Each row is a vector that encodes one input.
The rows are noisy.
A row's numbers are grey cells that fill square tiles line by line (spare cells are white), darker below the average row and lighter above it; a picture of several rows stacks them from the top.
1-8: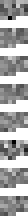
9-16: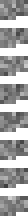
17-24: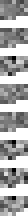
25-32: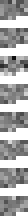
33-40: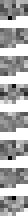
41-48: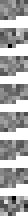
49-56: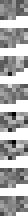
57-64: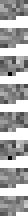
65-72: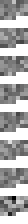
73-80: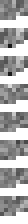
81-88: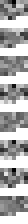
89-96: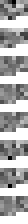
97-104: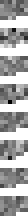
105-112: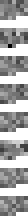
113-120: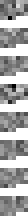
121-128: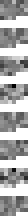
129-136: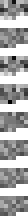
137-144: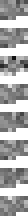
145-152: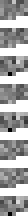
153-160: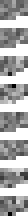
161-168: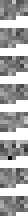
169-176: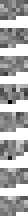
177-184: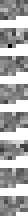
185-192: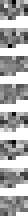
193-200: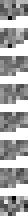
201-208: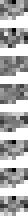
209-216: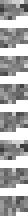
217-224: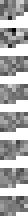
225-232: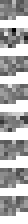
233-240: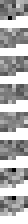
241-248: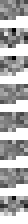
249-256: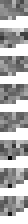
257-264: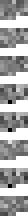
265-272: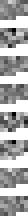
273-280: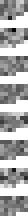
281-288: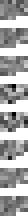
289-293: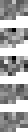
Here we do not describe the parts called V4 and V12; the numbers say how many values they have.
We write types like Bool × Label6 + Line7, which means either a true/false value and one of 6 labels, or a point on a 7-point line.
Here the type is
Bool × Bool × Bool + (Line7 + V4) × V12.
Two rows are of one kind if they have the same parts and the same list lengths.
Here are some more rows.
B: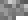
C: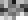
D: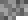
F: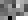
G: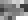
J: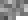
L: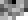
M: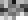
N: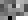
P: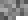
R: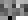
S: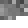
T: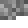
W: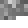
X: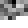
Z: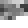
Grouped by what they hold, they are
B, D, J, P, T, W
C, F, G, L, M, N, R, X, Z
S

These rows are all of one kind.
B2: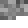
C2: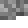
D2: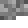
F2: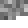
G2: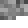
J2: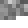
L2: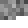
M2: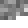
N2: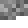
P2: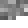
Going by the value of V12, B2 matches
D2 and G2.
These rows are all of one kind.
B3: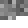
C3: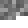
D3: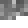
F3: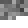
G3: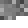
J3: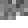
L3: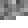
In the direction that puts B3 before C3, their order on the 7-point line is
G3, B3, F3, J3, D3, L3, C3.
